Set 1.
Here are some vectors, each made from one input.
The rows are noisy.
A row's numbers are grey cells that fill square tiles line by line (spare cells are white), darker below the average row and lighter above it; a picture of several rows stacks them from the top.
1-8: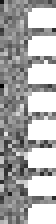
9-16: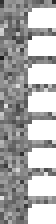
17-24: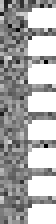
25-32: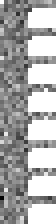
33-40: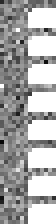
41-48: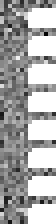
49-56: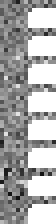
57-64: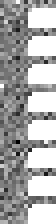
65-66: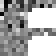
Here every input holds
either a fixed value, or three true/false values.
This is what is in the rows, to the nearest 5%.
About 10% of them hold a fixed value. The rest hold three true/false values.
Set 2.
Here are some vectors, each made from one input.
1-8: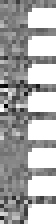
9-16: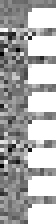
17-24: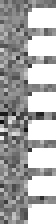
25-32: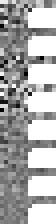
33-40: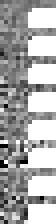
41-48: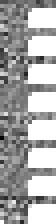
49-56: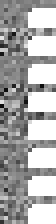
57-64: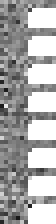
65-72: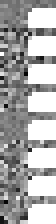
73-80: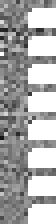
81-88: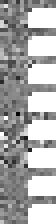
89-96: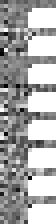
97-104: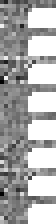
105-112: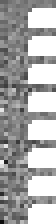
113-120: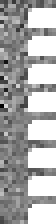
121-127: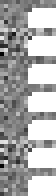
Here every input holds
a point on a 13-point line.
